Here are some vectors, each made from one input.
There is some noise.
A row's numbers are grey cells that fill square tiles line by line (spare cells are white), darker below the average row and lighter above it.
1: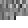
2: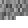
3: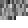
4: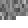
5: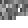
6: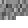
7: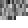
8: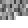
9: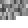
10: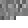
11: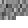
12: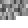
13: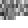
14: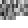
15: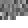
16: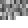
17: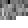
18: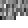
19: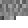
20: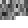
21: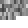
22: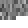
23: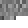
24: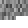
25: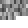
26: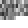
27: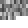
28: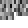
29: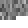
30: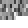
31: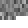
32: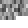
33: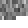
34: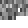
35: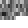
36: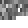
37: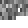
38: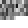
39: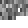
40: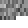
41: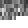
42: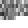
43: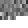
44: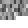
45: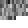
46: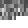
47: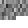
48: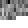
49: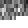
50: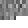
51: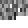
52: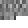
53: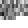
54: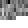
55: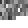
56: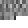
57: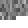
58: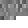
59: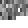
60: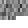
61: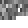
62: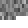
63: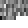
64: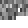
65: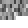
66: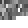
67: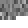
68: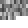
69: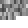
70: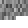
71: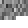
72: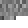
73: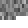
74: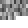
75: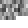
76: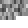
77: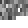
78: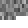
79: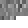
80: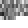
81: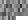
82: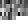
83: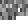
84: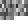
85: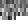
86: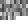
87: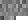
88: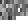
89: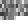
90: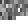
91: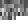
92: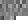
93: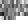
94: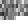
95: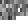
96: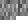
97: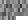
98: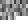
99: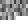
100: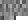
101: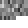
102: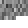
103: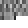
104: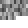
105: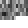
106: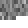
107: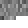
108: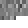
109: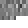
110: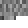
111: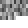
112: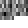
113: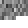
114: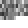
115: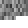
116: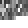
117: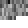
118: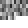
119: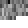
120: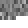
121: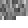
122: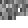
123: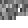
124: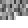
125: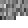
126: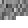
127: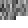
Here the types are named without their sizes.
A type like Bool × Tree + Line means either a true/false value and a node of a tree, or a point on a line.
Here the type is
Tree.
